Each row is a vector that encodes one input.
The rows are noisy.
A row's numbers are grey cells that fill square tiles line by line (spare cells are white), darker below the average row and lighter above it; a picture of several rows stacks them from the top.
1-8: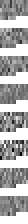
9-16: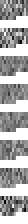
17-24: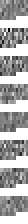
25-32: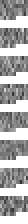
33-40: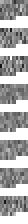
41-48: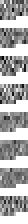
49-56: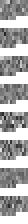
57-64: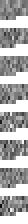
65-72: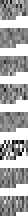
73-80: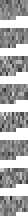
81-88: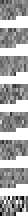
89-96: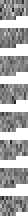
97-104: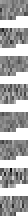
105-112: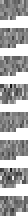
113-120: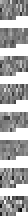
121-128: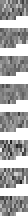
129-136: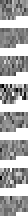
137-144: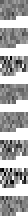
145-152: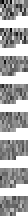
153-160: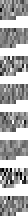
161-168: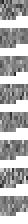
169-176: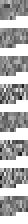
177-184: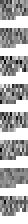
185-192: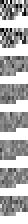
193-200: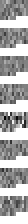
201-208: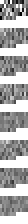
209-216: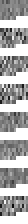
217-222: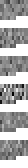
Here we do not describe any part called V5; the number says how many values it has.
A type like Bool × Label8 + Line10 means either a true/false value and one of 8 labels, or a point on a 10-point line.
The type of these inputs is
(Bool × V5 + Label8) × Label8.
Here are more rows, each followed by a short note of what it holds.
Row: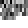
one of 8 labels, a true/false value and a value of V5
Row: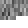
one of 8 labels, a true/false value and a value of V5
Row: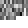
one of 8 labels, a true/false value and a value of V5
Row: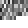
two labels (each one of 8)
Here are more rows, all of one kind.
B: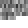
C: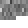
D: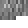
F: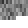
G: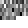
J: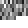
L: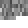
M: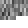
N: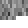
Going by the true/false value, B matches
M and N.
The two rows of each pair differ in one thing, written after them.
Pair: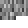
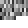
the true/false value
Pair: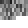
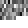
the true/false value
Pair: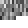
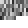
the true/false value
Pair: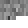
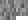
the value of V5
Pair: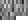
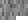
the label
